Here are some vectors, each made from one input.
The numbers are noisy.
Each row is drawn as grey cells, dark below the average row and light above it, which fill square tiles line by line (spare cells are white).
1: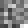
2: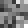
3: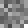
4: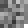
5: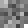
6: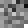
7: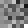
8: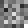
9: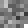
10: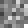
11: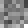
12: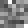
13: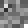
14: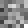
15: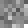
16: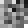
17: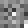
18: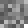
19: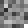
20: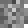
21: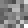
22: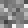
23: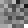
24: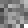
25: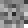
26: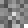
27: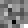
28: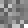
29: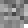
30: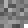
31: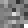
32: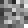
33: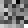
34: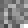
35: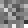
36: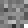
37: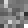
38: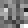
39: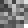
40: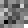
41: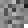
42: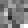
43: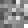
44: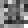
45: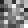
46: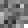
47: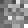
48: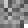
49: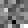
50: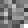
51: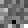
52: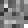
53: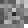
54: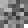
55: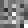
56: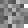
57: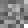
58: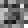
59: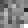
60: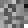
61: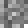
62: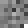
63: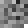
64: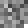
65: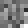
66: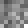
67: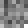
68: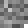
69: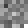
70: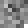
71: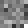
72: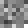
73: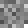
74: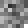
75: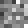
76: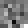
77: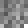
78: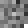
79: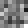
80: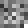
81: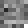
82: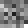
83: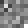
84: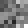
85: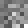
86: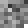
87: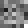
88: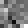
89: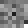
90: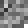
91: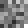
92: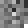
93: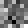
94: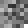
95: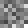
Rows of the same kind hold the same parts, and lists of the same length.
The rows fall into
2 kinds.
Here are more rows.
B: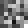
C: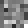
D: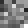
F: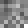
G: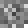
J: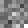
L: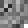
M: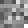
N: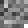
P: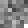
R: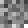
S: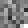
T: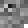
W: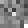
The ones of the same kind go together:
B, D, S
C, F, G, J, L, M, N, P, R, T, W

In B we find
a point on an 8-point line.
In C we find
four true/false values.
